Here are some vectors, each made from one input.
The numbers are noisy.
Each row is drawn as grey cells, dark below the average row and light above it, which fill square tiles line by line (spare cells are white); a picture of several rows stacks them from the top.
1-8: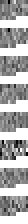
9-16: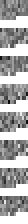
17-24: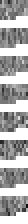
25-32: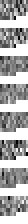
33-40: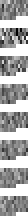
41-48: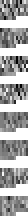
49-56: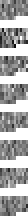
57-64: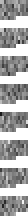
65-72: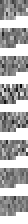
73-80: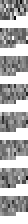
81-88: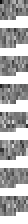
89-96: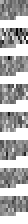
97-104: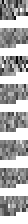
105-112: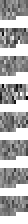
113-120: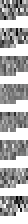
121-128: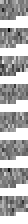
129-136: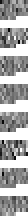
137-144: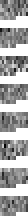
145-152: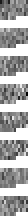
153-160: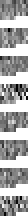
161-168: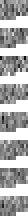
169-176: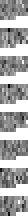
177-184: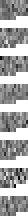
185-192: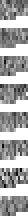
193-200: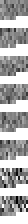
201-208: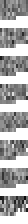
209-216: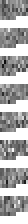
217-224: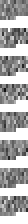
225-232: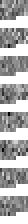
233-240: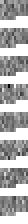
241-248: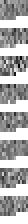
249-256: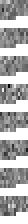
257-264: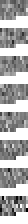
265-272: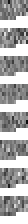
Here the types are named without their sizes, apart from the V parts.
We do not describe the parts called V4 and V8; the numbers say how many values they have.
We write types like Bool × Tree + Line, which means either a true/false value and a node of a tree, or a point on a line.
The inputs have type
(Line + V8) × Tree + V4.
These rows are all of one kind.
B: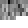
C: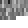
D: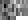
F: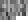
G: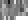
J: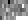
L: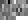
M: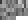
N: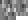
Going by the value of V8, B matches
G, J and L.
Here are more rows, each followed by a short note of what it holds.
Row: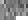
a point on a line and a node of a tree
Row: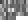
a node of a tree and a value of V8
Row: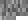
a point on a line and a node of a tree
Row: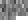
a point on a line and a node of a tree
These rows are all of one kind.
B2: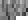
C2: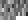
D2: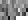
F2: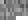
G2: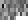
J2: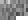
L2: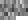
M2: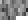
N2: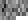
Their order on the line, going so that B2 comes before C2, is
B2, J2, C2, L2, F2, D2, M2, N2, G2.
